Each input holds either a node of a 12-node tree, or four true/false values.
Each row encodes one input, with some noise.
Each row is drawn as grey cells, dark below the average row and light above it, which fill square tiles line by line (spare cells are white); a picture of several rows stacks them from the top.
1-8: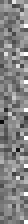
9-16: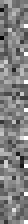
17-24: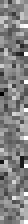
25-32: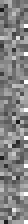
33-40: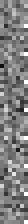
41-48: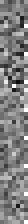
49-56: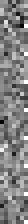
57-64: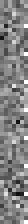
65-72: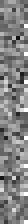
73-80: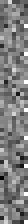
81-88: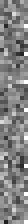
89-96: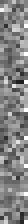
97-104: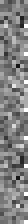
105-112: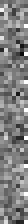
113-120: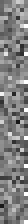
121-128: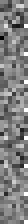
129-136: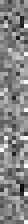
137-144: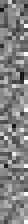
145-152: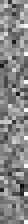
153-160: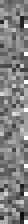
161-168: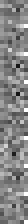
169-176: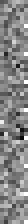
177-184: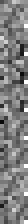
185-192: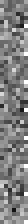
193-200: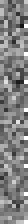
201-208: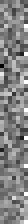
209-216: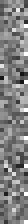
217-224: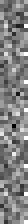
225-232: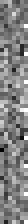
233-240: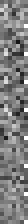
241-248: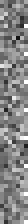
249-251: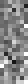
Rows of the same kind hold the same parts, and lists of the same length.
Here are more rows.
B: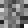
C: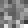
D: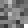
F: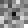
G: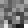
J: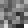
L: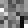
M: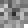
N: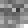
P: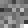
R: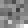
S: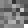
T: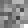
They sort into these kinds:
B, G, J, L
C, D, F, M, N, P, R, S, T

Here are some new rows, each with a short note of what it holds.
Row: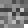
four true/false values
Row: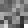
a node of a 12-node tree
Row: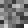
a node of a 12-node tree
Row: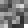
a node of a 12-node tree
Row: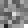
four true/false values
